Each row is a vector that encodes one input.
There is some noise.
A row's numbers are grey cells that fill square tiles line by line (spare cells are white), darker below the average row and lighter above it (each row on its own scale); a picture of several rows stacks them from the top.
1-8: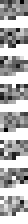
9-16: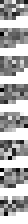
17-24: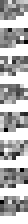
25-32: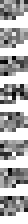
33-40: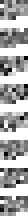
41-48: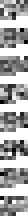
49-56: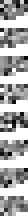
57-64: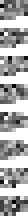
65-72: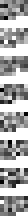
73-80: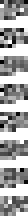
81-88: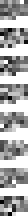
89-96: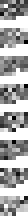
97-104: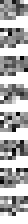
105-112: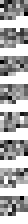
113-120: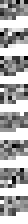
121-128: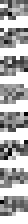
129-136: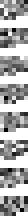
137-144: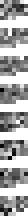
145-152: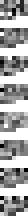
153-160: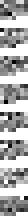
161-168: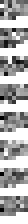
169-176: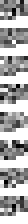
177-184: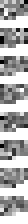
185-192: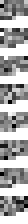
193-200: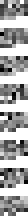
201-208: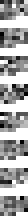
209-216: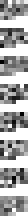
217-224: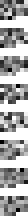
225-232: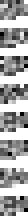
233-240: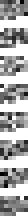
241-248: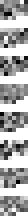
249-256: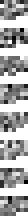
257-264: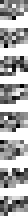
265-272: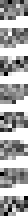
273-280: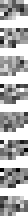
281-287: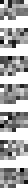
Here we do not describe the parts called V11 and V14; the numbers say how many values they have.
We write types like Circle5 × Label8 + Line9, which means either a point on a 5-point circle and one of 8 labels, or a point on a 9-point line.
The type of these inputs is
Bool × Bool × Bool + (Tree7 + V11) × V14.
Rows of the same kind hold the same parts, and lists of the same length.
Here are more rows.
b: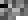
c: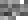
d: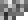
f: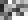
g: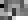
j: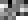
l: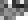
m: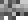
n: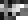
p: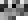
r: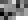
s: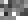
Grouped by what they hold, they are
b, f, j, m, n, s
c, d, l, p, r
g

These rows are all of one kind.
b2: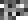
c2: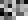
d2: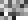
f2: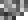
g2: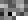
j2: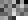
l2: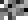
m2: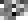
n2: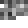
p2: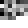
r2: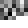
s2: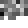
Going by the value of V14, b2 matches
g2, n2 and r2.
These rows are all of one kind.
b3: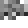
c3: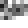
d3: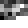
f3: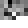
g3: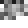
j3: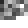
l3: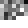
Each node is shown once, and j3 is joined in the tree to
c3.
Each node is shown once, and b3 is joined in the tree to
c3, f3 and g3.
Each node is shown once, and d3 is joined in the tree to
g3.
